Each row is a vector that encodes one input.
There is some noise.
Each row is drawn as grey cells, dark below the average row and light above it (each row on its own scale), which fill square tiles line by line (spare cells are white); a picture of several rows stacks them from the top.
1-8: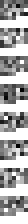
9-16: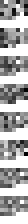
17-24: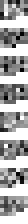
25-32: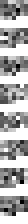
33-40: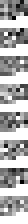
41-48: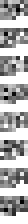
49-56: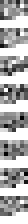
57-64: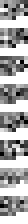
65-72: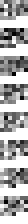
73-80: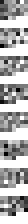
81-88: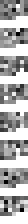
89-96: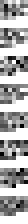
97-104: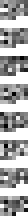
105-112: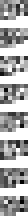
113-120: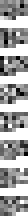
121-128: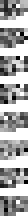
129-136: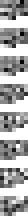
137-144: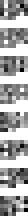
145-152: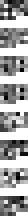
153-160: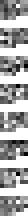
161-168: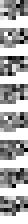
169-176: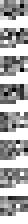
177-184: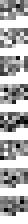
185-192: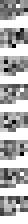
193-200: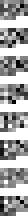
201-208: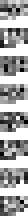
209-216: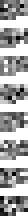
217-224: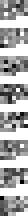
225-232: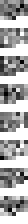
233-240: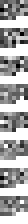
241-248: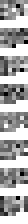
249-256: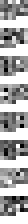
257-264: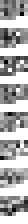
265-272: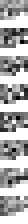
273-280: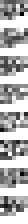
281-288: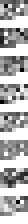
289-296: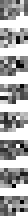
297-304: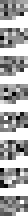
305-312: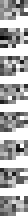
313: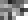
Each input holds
one of 6 labels and three true/false values.
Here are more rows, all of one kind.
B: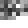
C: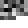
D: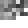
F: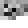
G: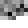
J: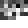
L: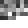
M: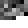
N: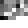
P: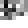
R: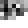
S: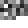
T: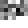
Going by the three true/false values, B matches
R and T.
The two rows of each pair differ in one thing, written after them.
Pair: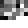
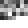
one of the three true/false values
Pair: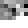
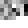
the label
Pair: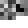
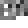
the label
